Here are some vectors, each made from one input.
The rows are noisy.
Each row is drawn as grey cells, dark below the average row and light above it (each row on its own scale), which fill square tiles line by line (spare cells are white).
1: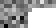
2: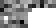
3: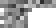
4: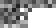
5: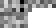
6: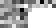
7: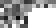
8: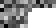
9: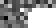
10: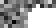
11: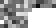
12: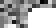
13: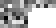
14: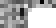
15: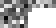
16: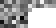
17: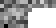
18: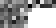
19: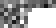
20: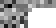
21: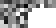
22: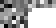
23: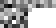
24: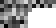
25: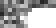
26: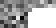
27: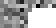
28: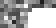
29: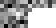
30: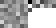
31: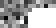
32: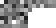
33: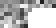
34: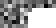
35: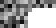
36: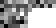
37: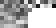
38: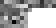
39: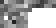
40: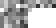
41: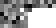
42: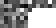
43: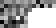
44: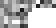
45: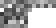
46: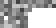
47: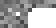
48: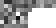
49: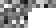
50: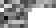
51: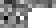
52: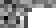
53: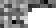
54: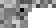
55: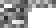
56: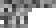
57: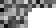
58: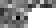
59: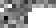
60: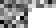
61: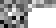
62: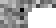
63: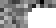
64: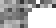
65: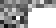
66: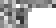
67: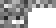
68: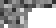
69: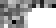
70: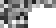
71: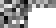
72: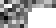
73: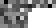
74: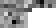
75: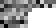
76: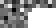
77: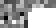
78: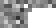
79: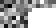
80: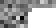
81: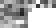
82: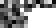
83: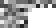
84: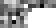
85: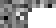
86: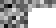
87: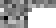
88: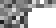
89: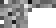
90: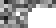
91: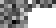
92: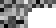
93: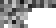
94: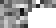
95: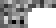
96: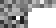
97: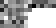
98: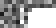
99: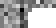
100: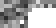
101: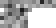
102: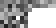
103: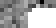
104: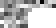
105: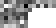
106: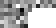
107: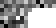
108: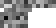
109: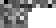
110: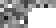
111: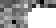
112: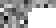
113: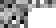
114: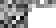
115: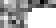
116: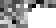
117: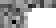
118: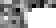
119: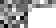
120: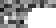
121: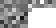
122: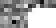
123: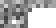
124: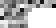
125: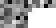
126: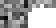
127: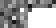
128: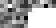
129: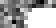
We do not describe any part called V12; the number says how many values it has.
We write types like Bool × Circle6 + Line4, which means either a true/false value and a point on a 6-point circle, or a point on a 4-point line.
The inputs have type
(Bool × V12 + Unit) × Line5.
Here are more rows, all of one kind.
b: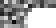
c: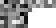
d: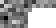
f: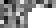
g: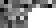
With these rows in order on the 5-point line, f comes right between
c and g.
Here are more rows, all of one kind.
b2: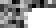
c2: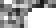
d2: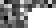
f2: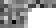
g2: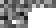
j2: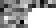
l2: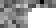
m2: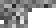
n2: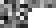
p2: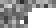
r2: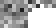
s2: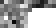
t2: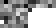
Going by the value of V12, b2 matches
d2, g2 and n2.
